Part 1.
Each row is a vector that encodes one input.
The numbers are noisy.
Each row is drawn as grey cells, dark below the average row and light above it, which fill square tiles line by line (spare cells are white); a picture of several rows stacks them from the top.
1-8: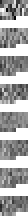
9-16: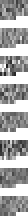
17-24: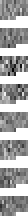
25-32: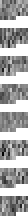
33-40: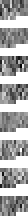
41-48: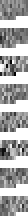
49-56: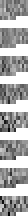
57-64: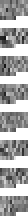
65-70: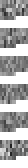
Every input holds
a point on a 5-point line and a true/false value.
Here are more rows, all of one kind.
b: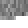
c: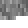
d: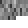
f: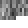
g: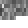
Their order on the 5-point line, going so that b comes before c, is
b, c, d, g, f.
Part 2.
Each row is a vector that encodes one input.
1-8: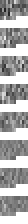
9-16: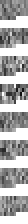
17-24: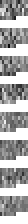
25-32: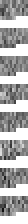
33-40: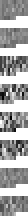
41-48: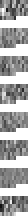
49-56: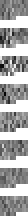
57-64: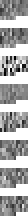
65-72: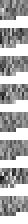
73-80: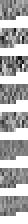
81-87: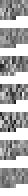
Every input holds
a true/false value, together with either a point on an 11-point circle, or a fixed value.
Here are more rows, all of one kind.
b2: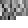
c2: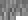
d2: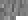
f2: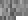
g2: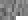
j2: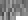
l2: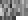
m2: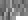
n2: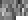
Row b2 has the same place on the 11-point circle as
d2, f2 and g2.
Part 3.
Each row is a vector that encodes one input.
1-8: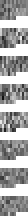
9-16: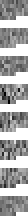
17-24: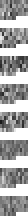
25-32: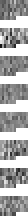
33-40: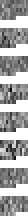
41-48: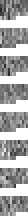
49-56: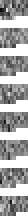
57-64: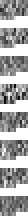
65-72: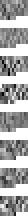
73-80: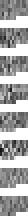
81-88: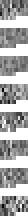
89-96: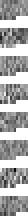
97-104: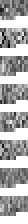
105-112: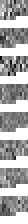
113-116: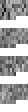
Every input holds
a point on an 11-point circle and a true/false value.
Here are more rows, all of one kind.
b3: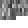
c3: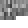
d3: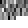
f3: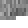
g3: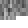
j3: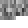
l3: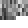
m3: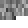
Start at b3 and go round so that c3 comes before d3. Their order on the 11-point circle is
b3, c3, g3, f3, j3, d3, m3, l3.
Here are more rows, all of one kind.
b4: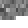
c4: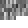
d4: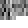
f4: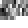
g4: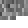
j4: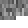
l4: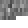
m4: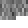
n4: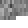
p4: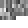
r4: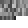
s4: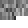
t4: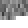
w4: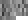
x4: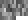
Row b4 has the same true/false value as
l4, m4, n4 and t4.
